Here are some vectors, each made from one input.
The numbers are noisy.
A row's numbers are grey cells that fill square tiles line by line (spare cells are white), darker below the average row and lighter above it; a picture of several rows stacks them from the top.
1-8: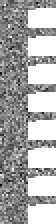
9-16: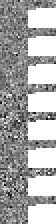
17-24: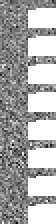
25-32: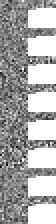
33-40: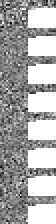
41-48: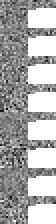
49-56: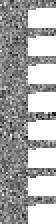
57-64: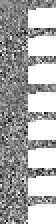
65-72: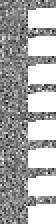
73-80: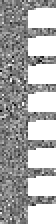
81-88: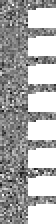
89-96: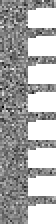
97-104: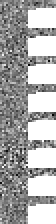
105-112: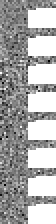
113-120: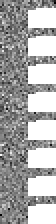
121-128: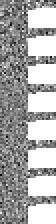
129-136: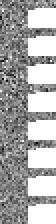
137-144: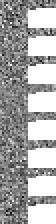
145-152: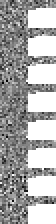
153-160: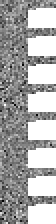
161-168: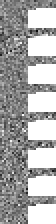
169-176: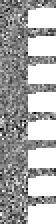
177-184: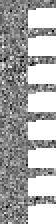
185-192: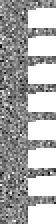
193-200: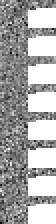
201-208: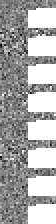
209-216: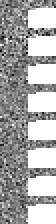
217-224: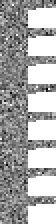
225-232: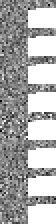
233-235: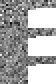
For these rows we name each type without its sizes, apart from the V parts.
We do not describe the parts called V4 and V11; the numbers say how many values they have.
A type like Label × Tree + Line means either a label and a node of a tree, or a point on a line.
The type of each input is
((Bool × Bool × Bool + Unit) × Line + V11) × Tree × V4.
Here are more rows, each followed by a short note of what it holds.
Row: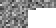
a point on a line, a node of a tree, three true/false values and a value of V4
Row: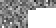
a point on a line, a node of a tree and a value of V4
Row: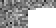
a node of a tree, a value of V4 and a value of V11
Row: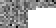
a point on a line, a node of a tree and a value of V4
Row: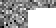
a node of a tree, a value of V4 and a value of V11
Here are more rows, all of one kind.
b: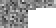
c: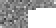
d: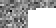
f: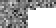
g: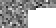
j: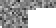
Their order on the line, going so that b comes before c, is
f, d, b, c, g, j.
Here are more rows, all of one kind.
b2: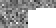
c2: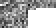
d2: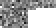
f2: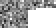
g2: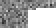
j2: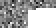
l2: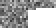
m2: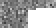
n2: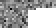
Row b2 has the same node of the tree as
c2 and j2.
